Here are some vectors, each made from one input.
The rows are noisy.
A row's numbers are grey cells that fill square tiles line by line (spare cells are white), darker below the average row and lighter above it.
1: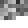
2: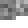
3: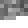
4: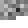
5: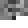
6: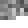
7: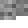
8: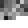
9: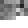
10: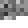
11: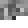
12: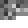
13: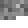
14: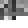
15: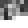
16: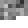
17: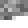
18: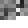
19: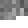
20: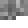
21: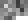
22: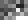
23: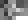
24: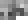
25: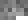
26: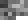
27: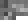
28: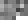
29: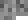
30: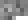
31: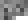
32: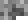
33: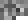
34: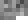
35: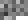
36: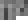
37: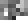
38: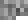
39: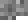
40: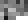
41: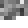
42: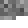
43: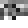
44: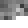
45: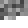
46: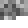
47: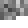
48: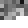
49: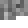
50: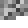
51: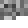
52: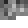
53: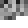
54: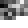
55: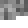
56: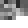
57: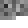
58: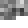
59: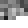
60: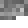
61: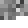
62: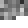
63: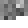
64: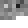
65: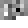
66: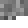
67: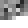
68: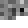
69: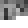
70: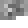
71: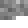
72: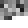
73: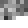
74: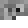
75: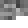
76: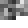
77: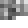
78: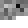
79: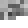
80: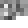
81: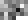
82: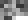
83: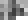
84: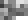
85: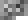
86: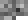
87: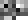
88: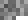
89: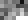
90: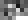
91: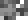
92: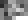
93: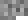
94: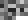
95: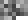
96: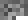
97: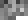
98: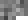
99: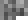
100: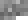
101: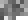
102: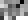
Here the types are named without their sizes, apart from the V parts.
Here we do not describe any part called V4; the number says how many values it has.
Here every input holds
a list of items, each a true/false value and a value of V4.
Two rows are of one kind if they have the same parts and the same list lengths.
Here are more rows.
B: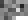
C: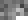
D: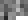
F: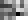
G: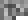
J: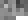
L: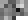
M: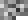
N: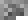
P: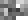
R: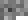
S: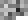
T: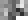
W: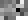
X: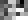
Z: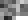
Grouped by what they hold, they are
B, G, J, L, P, R, S, W
C, M, T, Z
D, N
F, X

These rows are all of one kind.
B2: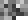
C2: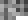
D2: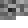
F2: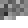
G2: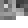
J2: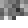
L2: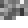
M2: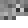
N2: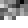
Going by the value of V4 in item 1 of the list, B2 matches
D2, J2 and L2.
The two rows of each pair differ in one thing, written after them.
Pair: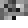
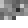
the true/false value in item 1 of the list
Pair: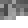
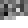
the value of V4 in item 1 of the list
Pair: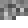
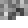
the true/false value in item 1 of the list
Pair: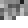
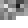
the true/false value in item 1 of the list
